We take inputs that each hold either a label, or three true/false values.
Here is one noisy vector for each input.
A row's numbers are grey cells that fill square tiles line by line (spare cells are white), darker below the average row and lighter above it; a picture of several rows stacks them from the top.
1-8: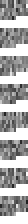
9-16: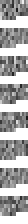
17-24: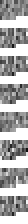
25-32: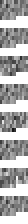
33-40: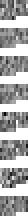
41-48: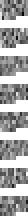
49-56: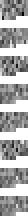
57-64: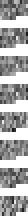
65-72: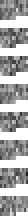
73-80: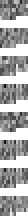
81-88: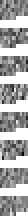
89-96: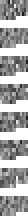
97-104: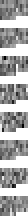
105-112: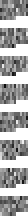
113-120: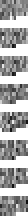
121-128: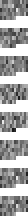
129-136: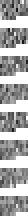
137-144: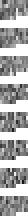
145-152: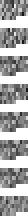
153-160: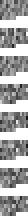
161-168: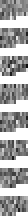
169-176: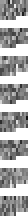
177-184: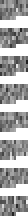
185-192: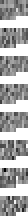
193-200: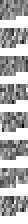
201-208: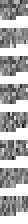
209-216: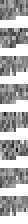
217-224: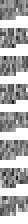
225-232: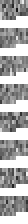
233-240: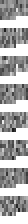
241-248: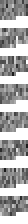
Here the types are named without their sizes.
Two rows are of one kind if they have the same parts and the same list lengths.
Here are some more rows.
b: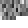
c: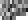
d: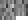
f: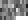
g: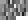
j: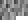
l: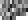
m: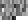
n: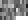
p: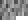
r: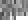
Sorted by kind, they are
b, c, g, l, m
d, f, j, n, p, r

